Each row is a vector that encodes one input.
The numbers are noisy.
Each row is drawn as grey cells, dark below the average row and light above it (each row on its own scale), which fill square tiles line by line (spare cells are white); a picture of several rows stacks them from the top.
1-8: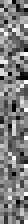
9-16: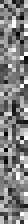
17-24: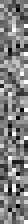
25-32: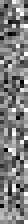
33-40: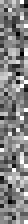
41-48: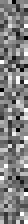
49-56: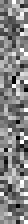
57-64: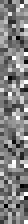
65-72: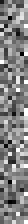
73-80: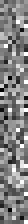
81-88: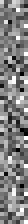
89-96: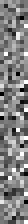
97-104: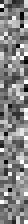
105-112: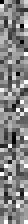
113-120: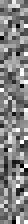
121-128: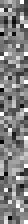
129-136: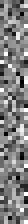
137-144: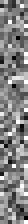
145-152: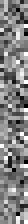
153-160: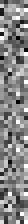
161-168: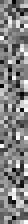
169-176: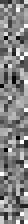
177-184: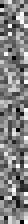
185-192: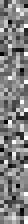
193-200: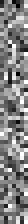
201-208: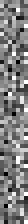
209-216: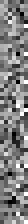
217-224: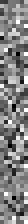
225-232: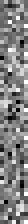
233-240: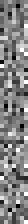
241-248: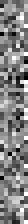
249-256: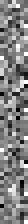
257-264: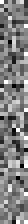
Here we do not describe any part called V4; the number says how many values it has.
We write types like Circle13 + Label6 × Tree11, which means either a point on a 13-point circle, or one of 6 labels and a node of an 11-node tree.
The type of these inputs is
Bool × (Line7 + V4) + (Circle6 + Unit) × Label6.
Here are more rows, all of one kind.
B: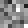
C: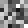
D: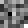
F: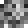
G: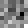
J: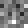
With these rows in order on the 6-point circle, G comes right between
B and F.
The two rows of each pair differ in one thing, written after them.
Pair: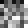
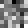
the true/false value
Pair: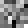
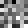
the true/false value
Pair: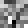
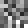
the value of V4
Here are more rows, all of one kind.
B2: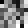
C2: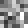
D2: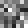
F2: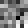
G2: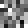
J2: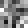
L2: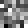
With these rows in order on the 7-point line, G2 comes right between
B2 and D2.
